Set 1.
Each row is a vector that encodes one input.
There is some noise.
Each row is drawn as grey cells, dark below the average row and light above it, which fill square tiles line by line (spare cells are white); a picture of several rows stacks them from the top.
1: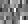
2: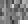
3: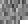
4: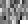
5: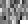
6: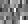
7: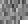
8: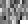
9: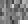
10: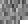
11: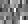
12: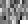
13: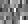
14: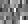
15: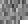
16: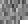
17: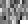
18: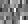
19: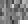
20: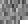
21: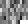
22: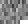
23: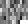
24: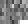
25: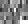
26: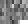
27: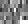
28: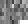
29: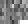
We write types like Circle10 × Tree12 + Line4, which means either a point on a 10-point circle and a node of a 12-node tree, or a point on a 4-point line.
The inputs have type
Line4.
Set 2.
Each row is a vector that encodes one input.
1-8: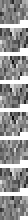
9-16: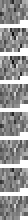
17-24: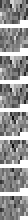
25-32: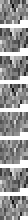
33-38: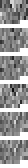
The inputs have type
Line4.
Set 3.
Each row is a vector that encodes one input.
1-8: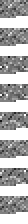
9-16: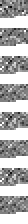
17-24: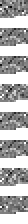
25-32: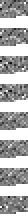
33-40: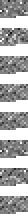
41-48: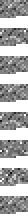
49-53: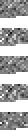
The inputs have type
Circle5.
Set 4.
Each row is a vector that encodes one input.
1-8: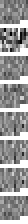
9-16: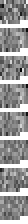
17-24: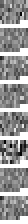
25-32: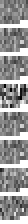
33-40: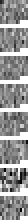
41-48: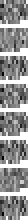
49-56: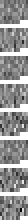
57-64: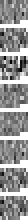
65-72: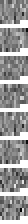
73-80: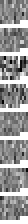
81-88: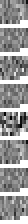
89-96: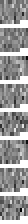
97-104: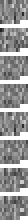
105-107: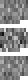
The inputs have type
Circle9 + Unit.
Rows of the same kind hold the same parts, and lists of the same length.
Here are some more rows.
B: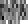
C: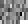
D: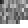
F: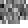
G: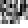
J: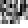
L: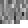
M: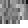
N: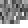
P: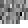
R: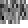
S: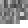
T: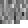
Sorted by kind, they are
B, C, D, F, L, M, N, P, R, S, T
G, J

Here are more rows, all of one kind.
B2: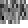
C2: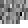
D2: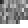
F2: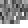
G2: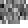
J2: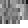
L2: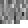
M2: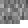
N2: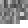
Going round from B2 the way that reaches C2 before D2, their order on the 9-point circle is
B2, G2, C2, D2, L2, J2, M2, N2, F2.
